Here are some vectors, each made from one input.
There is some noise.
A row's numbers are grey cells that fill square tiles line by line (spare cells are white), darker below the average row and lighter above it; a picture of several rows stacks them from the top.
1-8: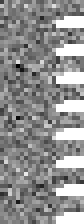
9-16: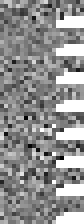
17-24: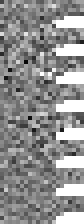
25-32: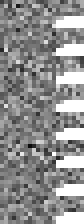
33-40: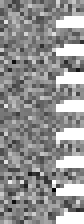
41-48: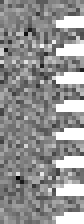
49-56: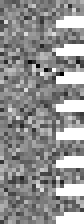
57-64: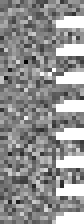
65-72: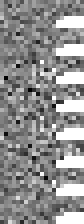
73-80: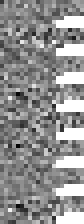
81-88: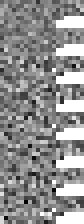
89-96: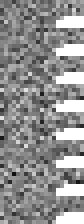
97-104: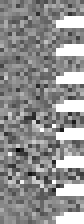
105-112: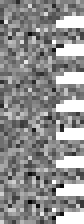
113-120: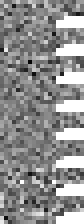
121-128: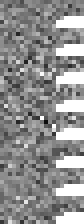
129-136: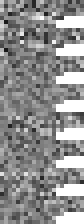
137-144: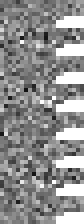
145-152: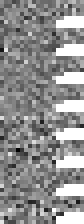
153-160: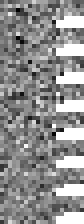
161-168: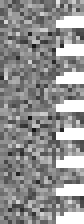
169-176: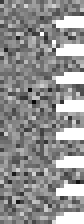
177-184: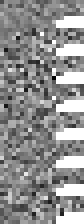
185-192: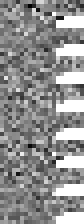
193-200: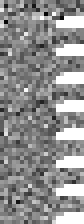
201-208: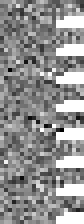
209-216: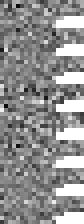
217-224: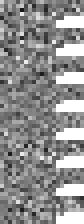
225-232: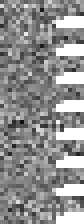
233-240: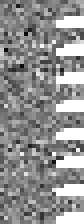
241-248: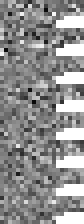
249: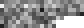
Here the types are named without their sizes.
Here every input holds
either a node of a tree, or a list of points on a circle.
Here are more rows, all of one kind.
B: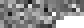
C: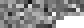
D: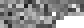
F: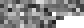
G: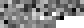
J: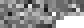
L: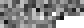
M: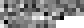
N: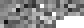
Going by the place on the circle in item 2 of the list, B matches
C, F and J.
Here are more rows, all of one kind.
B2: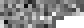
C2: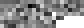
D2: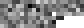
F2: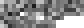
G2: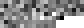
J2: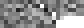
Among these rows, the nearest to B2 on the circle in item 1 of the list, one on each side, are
F2 and J2.
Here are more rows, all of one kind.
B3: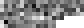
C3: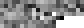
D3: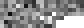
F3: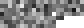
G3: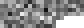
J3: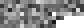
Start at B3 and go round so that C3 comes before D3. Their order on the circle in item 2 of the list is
B3, C3, D3, G3, J3, F3.
